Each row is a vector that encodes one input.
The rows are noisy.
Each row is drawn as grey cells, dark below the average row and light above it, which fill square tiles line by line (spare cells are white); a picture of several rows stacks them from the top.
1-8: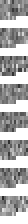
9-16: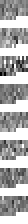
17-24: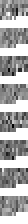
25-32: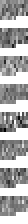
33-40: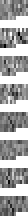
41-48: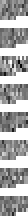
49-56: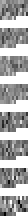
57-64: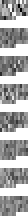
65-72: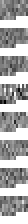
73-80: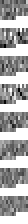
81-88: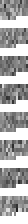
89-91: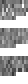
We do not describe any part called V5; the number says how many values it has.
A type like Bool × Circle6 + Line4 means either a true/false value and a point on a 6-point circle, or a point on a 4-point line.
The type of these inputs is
List2(Bool × V5).
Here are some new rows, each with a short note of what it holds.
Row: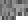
a list of two items
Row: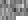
a list of two items
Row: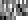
the empty list
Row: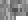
a list of two items
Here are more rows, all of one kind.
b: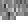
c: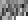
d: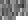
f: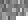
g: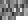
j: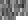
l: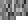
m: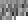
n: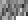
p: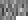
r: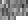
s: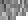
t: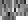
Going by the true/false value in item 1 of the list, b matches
l, m, p and t.
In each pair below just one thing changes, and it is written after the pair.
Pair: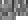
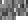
the true/false value in item 2 of the list
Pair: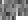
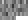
the value of V5 in item 2 of the list
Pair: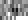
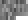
the value of V5 in item 1 of the list
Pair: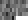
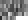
the value of V5 in item 2 of the list
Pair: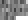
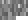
the value of V5 in item 1 of the list
